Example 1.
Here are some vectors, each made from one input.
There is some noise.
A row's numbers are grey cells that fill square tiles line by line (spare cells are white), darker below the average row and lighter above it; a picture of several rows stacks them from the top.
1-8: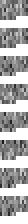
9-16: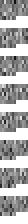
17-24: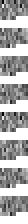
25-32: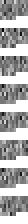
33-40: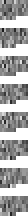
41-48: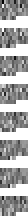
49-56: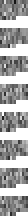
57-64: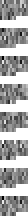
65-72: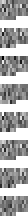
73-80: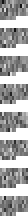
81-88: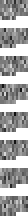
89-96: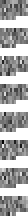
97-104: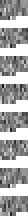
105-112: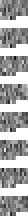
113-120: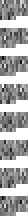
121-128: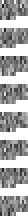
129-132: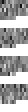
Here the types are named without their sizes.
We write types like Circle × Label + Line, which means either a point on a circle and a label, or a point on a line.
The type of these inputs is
Bool × Bool × Bool × Bool.
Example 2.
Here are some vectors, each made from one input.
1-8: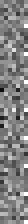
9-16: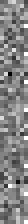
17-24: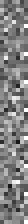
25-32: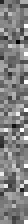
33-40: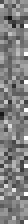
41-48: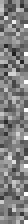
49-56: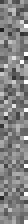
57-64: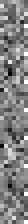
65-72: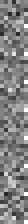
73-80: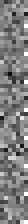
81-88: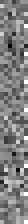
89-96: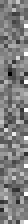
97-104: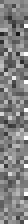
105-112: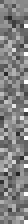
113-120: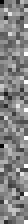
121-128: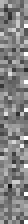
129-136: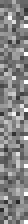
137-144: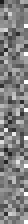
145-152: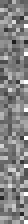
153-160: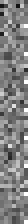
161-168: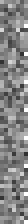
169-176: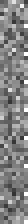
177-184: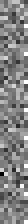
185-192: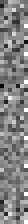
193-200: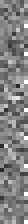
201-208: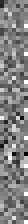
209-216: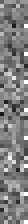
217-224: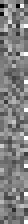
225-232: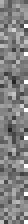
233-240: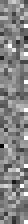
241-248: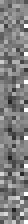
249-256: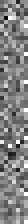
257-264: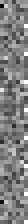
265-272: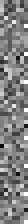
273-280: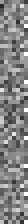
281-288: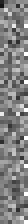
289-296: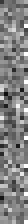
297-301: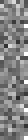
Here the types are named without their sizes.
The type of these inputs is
Label.
